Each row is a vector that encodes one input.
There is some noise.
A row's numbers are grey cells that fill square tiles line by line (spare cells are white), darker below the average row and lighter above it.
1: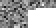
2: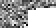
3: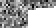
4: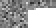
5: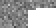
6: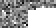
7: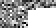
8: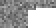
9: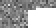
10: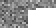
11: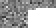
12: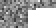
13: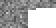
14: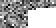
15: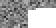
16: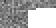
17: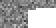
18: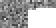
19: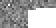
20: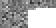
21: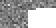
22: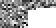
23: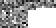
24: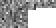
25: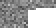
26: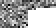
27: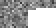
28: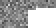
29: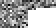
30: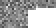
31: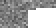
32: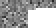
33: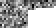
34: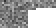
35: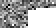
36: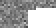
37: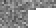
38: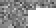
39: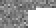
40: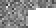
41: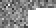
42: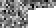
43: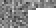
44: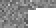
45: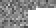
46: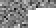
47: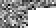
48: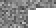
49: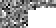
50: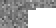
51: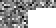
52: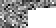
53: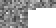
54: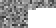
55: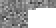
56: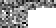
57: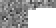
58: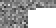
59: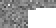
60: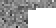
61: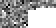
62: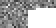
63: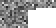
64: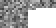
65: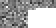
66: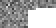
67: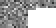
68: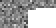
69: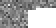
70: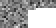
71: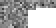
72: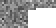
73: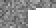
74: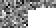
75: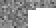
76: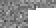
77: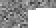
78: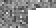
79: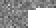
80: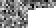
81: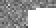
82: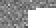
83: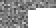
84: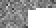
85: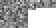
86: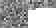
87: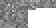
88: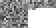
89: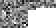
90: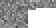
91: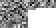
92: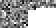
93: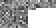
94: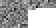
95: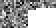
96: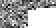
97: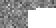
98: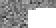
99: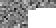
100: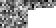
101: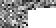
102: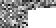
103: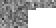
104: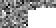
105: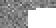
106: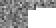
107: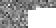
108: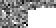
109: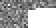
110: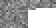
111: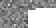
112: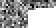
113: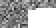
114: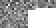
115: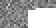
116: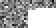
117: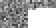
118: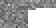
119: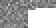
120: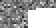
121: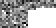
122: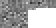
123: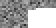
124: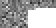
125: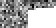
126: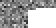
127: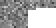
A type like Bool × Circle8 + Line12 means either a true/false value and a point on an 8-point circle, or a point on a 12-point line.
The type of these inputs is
Bool × Line3 × Line3 + List3(Line4).
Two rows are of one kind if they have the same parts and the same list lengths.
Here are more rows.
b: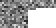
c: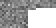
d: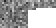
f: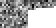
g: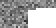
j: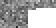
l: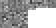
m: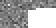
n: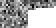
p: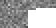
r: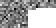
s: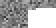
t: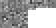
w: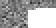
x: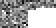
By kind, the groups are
b, c, g, j
d, m, p
f, n
l, r, s, t, w
x

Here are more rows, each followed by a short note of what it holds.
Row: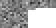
a list of one item
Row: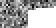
the empty list
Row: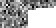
the empty list
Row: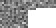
a list of two items
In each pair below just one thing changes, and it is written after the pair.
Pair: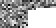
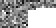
the true/false value
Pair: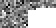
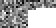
the place on one of the two 3-point lines
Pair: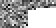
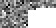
the true/false value
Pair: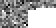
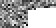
the true/false value
